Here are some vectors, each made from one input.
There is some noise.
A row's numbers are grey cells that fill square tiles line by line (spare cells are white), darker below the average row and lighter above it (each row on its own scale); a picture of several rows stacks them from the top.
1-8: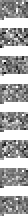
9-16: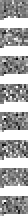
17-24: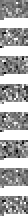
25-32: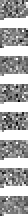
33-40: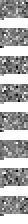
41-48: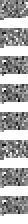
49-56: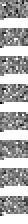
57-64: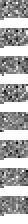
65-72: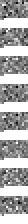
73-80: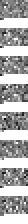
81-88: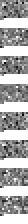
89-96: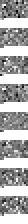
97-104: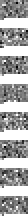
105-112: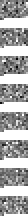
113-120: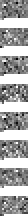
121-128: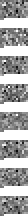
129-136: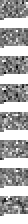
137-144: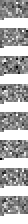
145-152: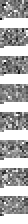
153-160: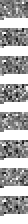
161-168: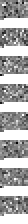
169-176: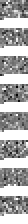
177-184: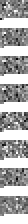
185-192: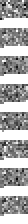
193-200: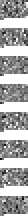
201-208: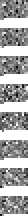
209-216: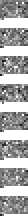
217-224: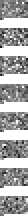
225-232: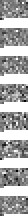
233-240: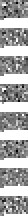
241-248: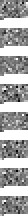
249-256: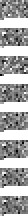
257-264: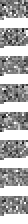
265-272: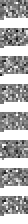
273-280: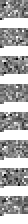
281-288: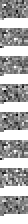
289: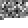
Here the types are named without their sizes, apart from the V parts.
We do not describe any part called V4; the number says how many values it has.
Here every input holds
either a point on a circle, or a fixed value, or a true/false value and a value of V4.
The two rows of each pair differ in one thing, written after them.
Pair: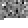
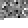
the value of V4
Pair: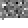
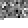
the value of V4
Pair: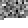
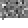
the value of V4
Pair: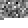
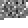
the value of V4
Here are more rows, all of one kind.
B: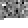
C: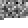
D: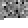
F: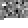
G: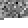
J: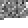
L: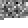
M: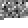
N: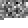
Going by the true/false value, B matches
D and F.
